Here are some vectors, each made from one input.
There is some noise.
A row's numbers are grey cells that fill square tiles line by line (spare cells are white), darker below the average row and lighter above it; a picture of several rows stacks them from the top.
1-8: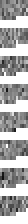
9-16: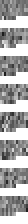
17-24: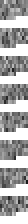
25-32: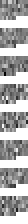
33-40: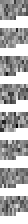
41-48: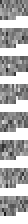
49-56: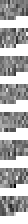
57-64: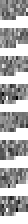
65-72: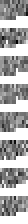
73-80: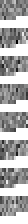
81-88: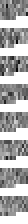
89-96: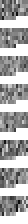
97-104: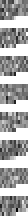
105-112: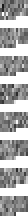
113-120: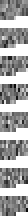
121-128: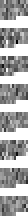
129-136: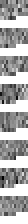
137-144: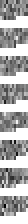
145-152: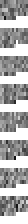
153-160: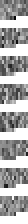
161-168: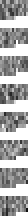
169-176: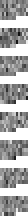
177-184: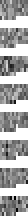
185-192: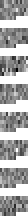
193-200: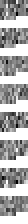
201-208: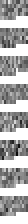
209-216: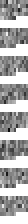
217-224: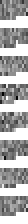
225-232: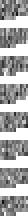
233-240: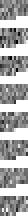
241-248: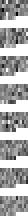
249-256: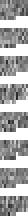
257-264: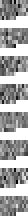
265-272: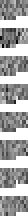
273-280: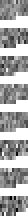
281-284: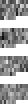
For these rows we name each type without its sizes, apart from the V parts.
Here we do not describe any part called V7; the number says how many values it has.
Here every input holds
a label, together with either four true/false values, or a value of V7.
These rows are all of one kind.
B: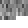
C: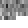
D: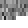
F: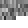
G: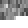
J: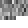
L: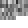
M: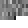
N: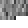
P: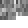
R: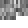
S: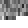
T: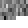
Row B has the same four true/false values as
C and L.
